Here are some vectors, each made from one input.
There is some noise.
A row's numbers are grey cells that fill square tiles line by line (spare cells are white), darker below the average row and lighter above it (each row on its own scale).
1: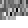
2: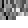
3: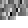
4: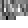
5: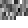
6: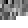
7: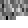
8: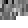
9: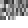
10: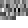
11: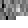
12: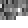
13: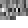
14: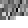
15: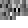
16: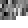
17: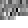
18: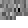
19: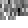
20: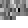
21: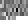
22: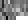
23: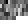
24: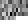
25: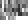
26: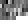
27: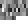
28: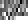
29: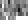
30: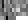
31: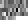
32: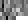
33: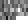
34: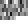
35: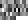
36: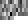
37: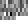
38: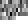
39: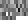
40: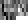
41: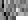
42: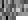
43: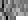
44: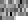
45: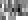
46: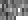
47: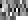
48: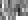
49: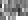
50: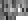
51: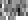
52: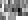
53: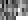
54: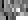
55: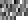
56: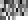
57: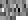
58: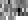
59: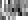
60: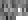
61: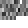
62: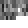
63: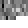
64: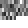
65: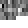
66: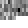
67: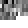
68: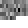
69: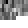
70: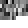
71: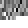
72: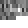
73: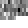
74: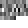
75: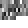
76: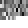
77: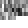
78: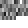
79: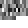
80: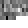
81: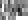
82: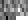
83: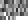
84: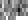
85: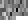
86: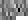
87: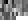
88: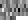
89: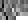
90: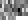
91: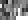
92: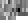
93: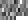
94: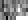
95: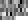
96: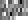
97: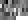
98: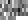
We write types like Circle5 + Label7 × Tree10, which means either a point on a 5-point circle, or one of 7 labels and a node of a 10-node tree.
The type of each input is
Bool × (Line6 + Line7).
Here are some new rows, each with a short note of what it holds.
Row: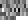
a point on a 6-point line and a true/false value
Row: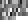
a point on a 7-point line and a true/false value
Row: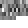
a point on a 6-point line and a true/false value
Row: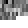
a point on a 7-point line and a true/false value
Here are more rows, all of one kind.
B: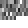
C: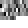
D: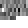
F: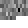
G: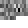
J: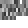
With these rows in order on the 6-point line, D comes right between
C and G.
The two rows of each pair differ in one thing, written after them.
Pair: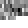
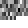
the true/false value
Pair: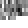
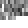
the place on the 6-point line
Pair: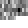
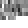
the place on the 6-point line
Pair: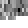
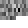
the true/false value
